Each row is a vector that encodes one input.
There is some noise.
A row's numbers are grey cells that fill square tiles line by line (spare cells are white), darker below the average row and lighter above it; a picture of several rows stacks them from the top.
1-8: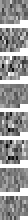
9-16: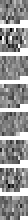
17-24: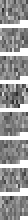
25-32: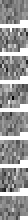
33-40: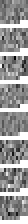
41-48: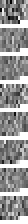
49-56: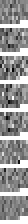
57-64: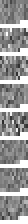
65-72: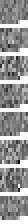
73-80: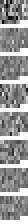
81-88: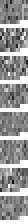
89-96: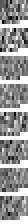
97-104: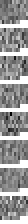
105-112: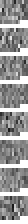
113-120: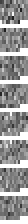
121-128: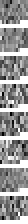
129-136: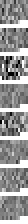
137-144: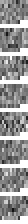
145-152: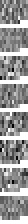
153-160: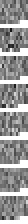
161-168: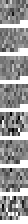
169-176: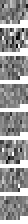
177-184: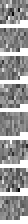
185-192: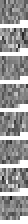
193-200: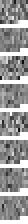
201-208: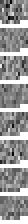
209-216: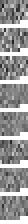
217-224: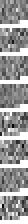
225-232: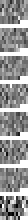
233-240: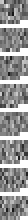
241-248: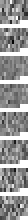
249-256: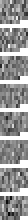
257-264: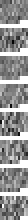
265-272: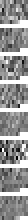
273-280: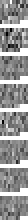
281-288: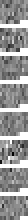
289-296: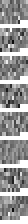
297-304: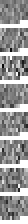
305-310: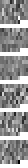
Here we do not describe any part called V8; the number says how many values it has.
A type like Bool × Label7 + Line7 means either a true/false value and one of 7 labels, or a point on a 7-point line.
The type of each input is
Bool × Label9 + Circle6 × Tree12 × V8.
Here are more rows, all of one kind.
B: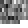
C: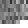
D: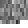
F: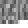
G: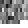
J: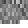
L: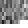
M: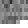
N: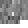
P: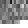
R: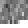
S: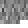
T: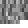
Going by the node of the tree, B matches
D, G, L and T.
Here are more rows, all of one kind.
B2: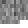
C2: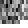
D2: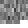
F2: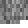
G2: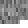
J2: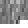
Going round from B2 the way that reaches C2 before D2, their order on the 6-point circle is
B2, C2, G2, D2, J2, F2.
